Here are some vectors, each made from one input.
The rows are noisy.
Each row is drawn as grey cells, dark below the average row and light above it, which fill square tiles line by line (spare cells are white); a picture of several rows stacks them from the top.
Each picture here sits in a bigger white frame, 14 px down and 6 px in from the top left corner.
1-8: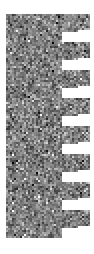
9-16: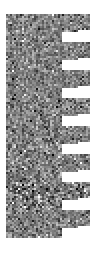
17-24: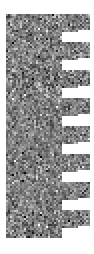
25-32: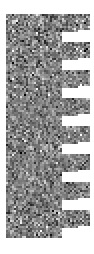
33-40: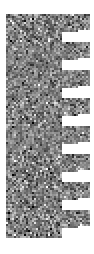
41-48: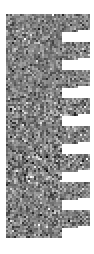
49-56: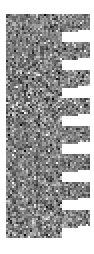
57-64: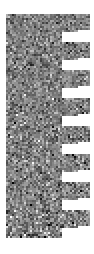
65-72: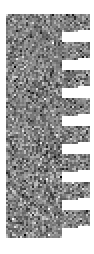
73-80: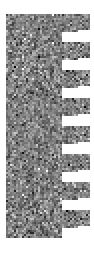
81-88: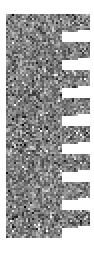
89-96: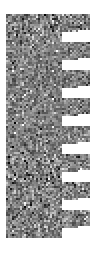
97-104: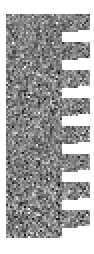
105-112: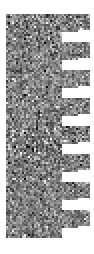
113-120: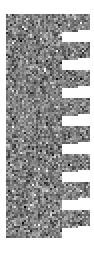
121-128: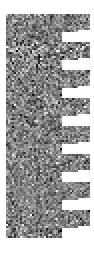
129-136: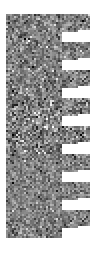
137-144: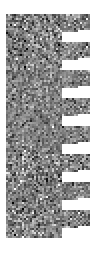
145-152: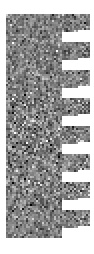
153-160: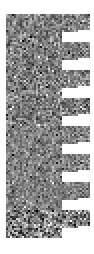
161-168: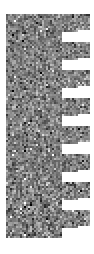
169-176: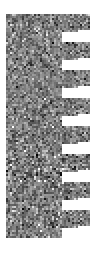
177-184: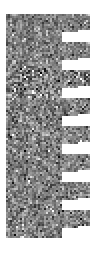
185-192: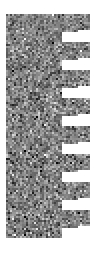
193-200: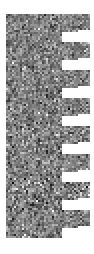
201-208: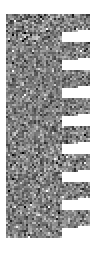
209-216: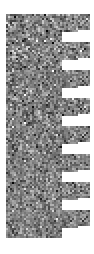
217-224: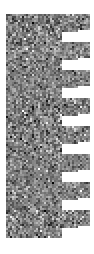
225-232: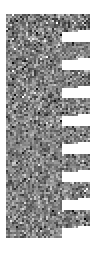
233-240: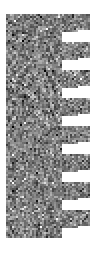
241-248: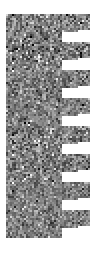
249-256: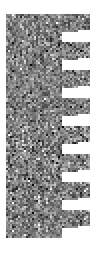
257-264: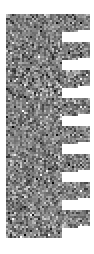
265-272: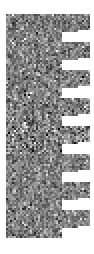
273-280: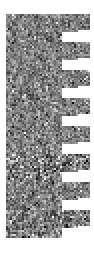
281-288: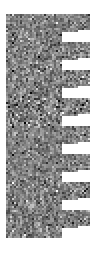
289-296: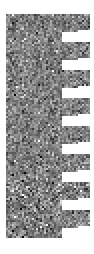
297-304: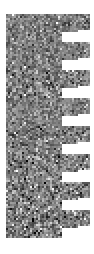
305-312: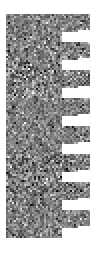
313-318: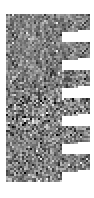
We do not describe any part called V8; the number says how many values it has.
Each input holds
a point on a 12-point line, a true/false value and a value of V8.
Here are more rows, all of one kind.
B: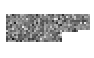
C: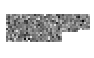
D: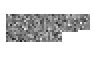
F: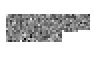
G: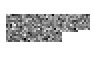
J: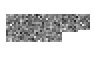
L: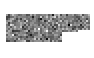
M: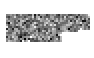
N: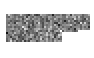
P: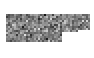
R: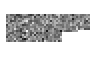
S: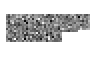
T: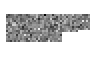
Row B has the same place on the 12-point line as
M and S.
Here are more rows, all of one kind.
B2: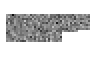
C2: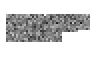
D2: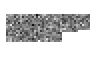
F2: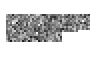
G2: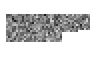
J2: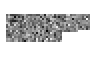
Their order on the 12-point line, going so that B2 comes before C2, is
G2, F2, J2, B2, C2, D2.
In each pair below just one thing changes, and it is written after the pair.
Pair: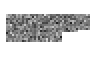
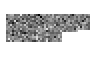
the value of V8
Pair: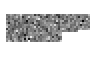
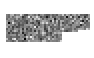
the true/false value
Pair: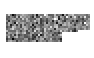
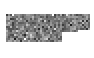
the value of V8
